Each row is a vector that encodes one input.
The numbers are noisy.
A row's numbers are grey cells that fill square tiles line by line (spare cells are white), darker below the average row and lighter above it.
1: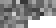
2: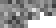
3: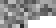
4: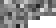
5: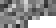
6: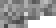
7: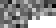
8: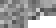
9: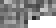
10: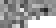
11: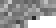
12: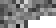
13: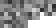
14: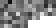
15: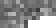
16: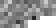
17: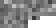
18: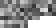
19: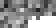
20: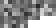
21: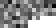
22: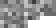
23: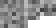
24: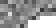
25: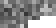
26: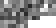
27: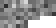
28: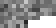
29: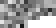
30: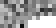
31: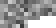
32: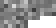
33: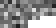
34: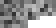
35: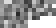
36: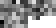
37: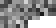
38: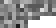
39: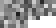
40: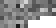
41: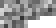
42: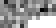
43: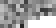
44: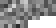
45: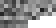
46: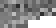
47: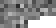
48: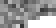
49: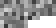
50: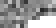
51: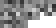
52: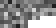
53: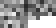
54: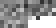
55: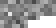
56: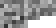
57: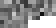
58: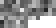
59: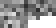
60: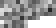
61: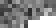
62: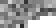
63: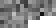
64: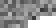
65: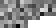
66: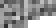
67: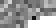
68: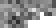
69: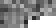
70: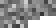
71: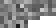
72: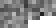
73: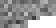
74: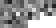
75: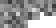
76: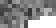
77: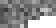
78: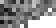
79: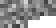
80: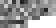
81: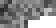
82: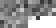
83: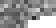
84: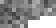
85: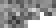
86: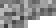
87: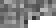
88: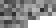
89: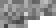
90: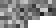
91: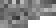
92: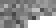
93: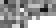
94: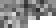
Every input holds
a node of a 7-node tree, together with either a point on a 7-point line, or a node of a 7-node tree.
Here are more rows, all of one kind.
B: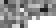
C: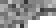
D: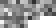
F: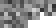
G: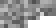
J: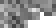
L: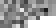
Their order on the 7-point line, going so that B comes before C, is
L, D, B, G, J, F, C.
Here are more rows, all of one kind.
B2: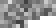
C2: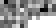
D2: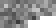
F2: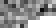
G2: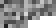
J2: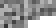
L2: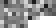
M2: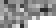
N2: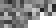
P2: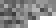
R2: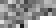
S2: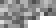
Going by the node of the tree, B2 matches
F2 and R2.
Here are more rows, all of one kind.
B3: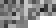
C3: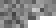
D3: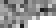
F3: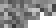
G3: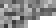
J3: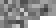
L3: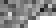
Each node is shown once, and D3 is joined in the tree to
J3.
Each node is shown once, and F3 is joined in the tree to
C3.
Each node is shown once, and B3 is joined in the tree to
G3 and L3.
